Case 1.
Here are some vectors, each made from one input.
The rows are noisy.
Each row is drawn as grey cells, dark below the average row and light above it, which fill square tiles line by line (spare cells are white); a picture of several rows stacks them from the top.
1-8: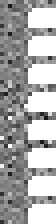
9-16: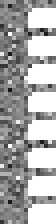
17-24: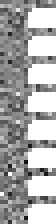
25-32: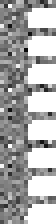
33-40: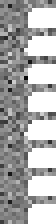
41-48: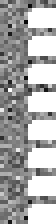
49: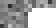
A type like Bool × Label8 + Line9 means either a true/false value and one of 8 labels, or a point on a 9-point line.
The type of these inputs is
Circle5.
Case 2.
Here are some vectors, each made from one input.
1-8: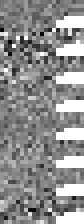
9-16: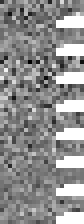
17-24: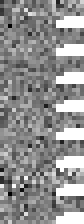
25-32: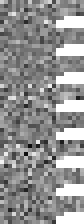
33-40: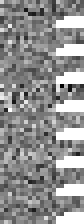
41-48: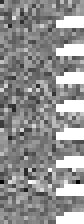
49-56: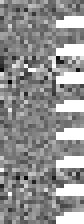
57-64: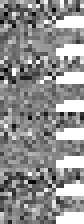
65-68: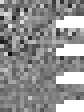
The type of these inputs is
Tree14.
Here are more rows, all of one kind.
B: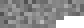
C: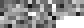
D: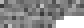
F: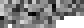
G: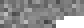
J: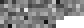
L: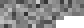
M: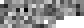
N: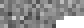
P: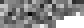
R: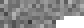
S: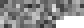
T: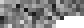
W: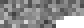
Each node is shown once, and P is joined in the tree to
L and R.
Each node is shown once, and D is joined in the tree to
S.
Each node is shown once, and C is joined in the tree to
R.
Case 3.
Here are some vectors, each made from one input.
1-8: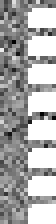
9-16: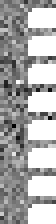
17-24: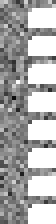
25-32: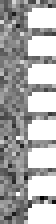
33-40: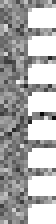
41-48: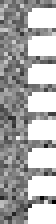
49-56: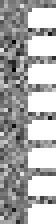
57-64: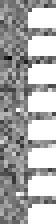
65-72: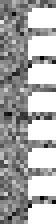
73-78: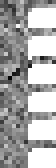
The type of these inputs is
Label6.
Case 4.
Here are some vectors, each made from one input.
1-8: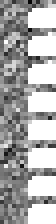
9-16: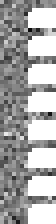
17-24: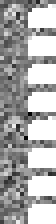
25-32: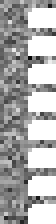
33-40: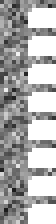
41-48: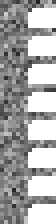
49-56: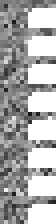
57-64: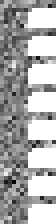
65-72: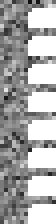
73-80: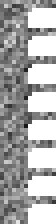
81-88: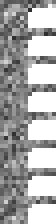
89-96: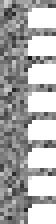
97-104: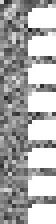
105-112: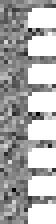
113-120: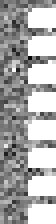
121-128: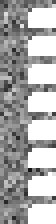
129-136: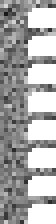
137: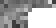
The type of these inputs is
Circle17.
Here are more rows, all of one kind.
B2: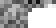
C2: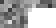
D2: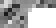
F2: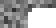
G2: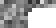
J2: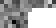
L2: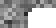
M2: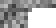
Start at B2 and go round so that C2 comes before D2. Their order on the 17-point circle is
B2, J2, C2, D2, M2, F2, L2, G2.
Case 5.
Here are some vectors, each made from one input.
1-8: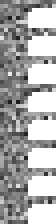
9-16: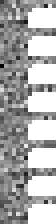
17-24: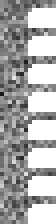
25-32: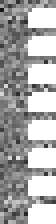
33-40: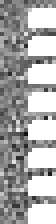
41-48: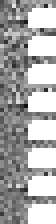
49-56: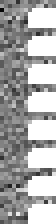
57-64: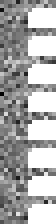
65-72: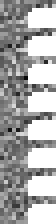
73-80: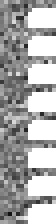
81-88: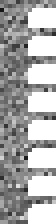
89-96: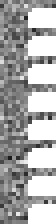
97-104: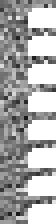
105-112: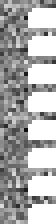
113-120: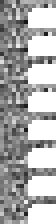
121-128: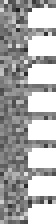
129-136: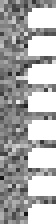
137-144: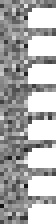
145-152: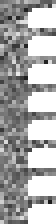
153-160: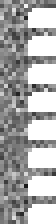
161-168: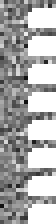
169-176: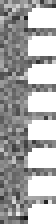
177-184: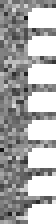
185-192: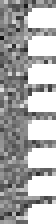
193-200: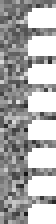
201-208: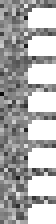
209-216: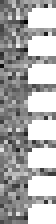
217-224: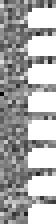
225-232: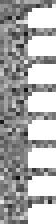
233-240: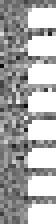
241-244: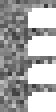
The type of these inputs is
Tree15.
